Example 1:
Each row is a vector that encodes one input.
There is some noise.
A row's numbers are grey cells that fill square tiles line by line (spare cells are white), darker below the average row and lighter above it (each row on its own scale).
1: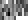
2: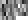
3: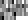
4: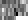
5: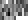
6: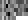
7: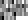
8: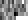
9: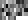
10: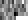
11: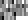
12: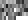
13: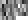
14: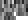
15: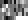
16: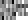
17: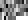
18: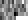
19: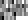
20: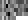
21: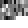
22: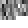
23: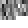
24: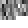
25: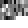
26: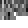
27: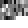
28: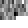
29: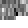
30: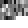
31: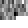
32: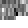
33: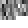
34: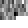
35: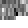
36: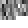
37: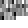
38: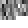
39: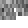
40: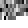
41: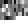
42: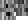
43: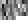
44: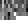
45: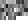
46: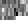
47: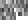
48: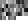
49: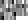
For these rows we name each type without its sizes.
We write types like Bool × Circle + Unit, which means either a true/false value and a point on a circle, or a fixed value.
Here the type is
List(Line).
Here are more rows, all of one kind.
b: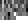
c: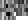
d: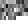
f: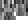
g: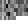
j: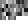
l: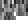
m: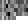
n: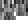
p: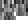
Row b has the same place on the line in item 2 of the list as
g and m.
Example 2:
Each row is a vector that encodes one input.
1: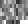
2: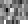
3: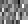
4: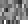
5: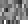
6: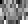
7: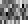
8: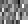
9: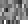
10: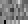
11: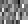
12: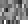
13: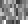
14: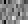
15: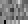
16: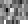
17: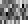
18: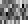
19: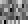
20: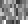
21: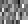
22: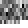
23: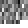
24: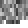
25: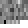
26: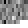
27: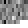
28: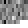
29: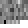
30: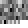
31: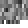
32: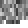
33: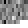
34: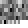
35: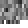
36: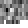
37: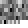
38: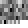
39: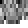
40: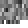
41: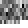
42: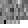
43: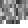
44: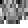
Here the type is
Line4 + Line5.
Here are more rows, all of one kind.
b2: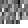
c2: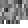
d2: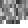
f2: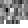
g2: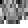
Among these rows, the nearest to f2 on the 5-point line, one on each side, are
c2 and d2.
